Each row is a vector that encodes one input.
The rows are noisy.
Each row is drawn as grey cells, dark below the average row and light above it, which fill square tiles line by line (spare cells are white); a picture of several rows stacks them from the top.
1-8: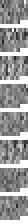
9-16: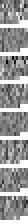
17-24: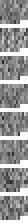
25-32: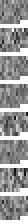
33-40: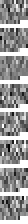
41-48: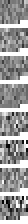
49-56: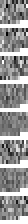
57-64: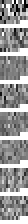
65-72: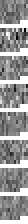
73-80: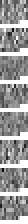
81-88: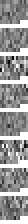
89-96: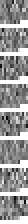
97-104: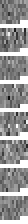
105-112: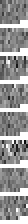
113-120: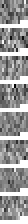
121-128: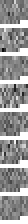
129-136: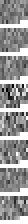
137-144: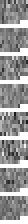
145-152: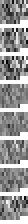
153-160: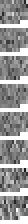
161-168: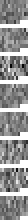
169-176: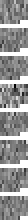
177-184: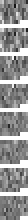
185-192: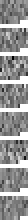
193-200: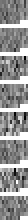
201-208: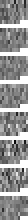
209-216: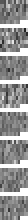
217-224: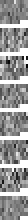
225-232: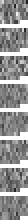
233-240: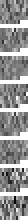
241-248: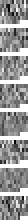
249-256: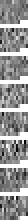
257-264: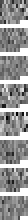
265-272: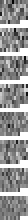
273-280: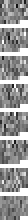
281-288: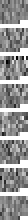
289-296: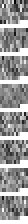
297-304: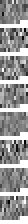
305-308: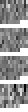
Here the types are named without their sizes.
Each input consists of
either a point on a line, or a node of a tree, or five true/false values.
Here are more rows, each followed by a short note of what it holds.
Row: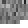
five true/false values
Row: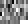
a node of a tree
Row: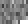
five true/false values
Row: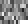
a node of a tree
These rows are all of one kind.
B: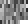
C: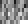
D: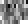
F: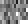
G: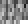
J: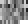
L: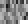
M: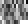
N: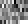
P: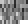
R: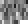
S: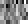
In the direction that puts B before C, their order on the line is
L, S, F, M, R, D, P, J, N, B, G, C.
